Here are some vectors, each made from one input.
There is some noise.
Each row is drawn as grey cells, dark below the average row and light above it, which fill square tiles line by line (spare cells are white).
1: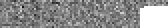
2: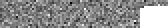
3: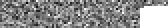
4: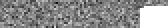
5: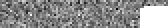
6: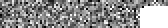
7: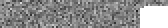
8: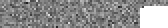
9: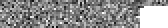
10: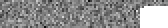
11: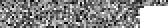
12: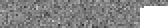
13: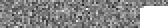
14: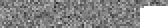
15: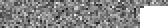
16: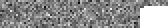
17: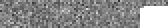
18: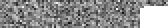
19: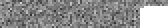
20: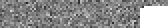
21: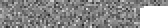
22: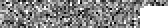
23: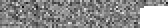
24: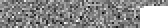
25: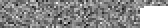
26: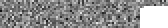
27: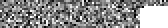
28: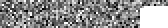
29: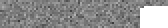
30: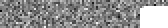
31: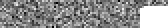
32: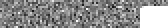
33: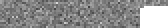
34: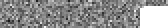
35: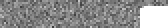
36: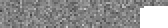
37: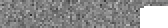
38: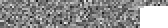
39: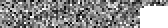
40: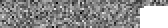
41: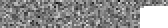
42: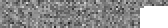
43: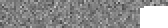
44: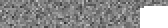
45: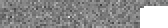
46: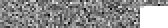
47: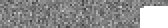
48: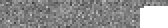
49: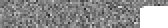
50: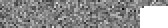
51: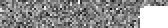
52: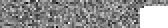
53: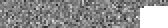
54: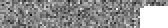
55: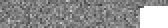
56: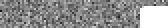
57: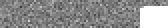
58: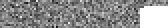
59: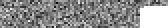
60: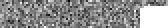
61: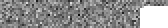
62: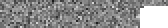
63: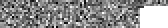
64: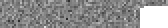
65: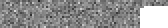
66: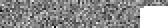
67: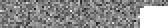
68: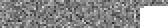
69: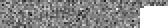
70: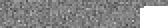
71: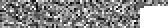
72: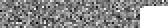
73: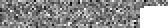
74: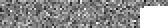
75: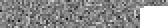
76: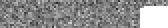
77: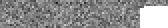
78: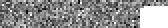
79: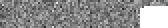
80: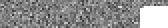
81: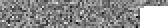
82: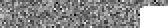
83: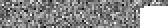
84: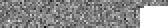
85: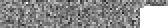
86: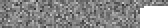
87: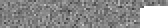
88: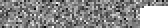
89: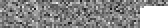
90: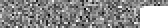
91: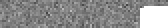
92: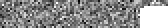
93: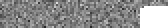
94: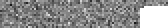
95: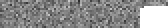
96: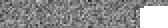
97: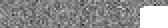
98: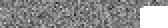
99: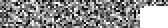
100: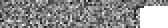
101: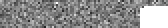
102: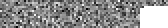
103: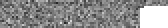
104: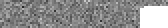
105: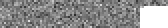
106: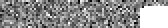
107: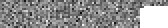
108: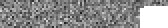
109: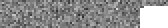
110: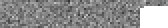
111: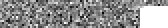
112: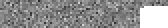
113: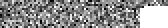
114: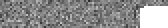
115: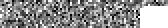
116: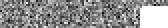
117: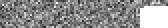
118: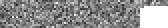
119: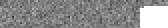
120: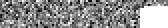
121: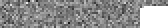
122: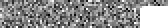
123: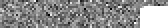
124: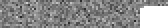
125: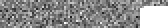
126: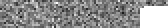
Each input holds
a point on each of three 4-point lines, together with either a point on a 4-point line, or a point on a 5-point line.
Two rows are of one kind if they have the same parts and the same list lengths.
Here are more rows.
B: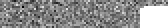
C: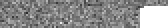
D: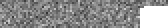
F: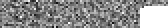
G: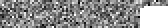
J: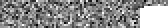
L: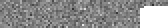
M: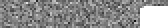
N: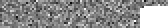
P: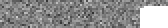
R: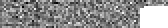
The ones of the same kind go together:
B, F, G, L, N, P, R
C, D, J, M

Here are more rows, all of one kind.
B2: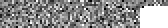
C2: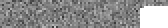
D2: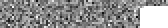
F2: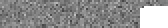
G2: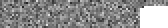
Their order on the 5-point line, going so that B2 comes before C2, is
B2, D2, F2, C2, G2.
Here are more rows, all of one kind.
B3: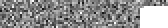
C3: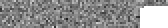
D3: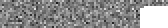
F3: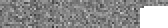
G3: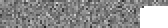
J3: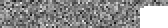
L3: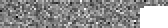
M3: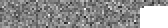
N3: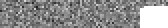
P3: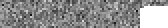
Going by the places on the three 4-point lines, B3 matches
D3, F3 and L3.
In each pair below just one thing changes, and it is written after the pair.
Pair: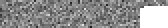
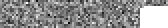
the place on one of the three 4-point lines
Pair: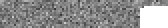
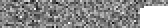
the place on one of the three 4-point lines
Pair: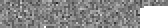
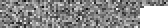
the place on the 5-point line
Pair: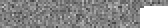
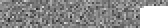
the place on the 5-point line
